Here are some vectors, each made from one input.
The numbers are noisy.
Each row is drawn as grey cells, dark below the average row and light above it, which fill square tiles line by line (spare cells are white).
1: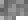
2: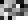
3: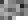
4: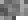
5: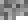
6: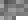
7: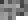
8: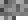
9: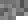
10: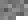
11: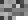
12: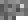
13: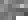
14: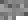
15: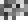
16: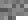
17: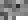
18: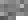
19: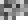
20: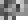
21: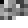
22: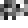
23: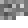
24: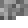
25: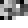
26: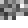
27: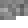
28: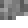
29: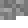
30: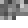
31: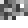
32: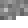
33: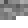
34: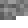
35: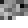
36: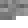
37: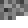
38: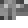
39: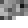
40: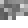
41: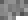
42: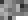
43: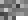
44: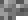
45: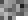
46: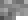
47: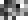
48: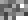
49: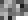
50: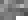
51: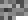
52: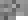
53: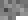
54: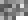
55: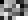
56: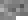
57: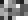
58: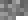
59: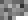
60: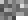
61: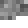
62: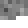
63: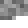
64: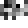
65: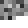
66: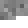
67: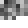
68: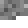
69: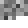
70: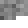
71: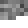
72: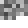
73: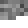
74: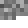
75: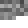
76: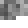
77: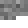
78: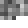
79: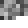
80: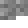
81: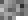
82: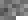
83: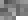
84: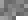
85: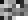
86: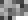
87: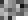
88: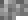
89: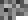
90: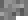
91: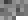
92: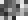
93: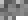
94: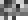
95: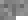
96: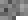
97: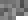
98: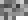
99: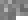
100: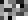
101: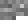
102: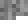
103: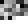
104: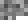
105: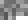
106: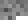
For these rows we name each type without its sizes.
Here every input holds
a label, together with either a point on a line, or four true/false values.
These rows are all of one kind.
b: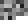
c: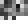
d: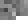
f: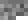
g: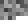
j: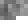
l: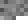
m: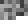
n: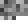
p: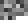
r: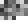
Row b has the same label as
l, n, p and r.
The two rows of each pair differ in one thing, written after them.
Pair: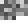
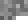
the label
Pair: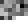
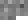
the label
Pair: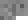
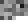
one of the four true/false values
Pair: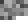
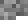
the label
